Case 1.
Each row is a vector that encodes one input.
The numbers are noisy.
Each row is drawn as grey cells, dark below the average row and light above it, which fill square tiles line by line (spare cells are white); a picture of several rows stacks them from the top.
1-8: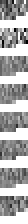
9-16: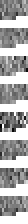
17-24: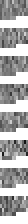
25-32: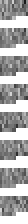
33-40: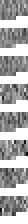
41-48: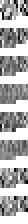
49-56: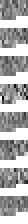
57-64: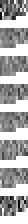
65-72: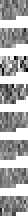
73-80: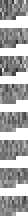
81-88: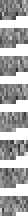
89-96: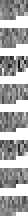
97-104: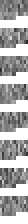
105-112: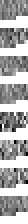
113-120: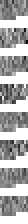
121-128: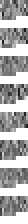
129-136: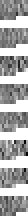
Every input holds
a point on an 8-point circle.
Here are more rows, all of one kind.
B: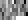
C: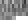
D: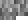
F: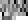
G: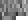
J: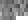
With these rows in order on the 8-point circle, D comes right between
B and G.
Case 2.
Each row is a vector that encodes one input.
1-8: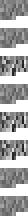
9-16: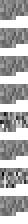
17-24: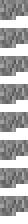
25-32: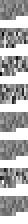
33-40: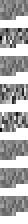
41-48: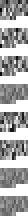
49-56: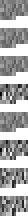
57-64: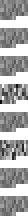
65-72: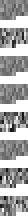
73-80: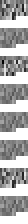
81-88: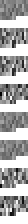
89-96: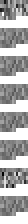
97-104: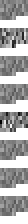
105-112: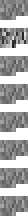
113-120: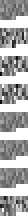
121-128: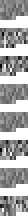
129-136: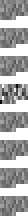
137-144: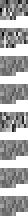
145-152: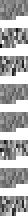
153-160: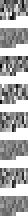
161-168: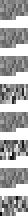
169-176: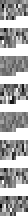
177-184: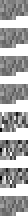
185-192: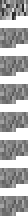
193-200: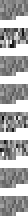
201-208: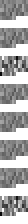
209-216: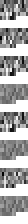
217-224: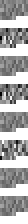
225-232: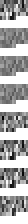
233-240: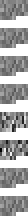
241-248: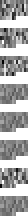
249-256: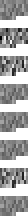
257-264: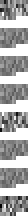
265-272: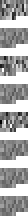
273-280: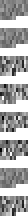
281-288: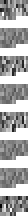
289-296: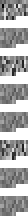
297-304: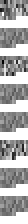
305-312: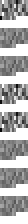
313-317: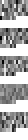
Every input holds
one of 7 labels.
